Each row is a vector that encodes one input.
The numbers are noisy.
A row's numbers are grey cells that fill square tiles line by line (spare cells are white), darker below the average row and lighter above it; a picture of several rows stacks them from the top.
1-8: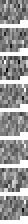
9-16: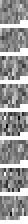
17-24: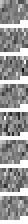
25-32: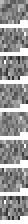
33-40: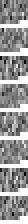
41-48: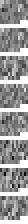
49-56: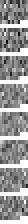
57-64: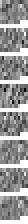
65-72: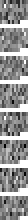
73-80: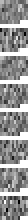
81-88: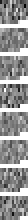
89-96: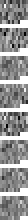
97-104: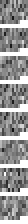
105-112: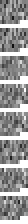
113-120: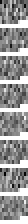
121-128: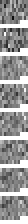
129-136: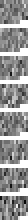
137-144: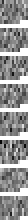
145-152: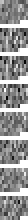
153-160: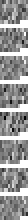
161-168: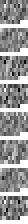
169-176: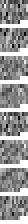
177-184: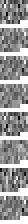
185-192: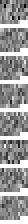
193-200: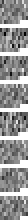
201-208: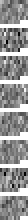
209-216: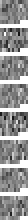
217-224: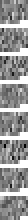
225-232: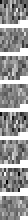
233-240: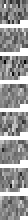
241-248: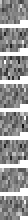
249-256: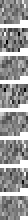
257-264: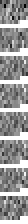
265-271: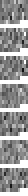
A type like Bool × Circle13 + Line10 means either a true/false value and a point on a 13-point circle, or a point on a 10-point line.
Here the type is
Bool × Line10 + Line9.
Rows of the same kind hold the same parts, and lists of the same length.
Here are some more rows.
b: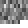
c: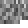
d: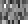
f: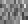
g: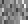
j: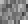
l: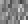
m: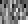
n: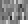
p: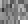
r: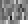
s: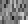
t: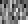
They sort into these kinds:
b, d, m, n, r, s, t
c, f, g, j, l, p

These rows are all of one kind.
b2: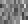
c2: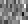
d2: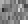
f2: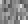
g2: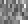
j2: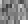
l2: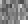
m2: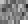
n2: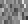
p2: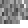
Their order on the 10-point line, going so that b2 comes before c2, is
d2, b2, n2, f2, p2, l2, j2, g2, c2, m2.
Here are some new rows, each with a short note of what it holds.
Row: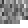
a point on a 10-point line and a true/false value
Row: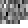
a point on a 9-point line
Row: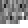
a point on a 9-point line
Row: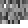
a point on a 9-point line
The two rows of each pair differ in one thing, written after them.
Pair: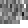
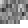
the true/false value
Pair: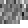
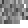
the place on the 10-point line
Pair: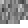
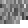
the true/false value
